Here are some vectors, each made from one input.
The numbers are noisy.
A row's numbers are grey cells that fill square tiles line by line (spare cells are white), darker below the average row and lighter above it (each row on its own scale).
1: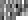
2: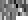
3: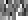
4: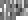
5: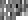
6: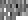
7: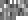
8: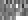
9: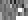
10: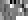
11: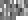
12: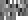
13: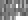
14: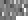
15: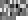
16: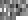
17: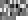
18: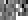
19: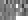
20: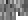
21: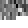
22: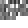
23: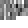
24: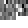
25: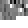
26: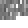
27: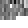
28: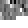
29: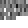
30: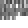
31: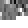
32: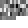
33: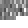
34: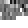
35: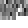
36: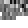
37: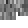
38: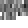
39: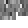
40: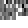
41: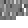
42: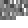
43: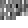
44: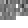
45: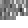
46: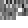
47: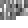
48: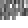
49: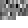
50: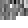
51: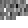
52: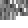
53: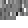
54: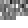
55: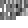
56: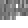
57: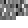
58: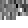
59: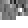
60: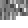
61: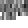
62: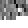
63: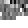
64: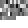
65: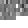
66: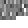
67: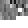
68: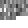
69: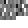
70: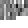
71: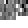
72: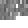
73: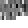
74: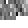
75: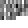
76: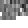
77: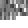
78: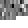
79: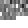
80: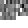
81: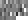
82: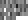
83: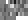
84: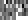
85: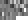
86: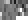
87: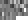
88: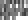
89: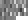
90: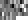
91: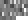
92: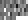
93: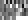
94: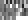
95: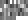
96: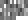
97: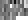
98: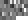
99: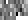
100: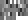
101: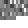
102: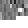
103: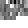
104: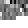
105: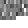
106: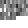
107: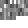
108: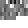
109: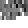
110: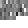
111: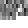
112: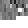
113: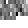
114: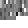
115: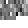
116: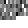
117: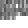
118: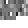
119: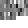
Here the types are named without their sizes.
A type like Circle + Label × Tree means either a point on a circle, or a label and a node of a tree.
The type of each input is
Circle × Line.
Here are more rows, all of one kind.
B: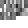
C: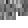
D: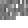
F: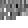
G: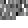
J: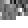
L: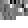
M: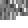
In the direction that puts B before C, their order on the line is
B, F, C, J, L, D, M, G.
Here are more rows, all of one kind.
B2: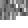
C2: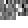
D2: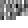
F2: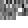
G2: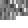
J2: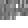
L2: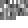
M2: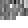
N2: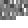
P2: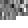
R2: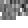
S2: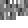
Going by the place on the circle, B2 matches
C2, J2 and L2.
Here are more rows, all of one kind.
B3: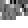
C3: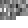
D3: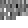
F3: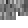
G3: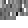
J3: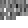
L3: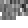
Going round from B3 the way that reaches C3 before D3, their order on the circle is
B3, G3, L3, F3, C3, J3, D3.
